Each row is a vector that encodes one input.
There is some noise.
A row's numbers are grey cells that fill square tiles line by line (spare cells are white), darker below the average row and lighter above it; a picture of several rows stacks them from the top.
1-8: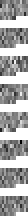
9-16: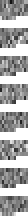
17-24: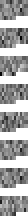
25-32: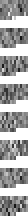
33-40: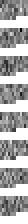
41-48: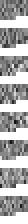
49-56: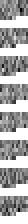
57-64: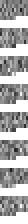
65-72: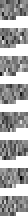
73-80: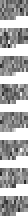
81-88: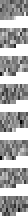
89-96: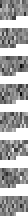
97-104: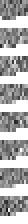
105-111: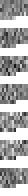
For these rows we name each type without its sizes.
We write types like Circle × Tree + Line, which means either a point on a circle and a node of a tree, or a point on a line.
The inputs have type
Circle × Circle.
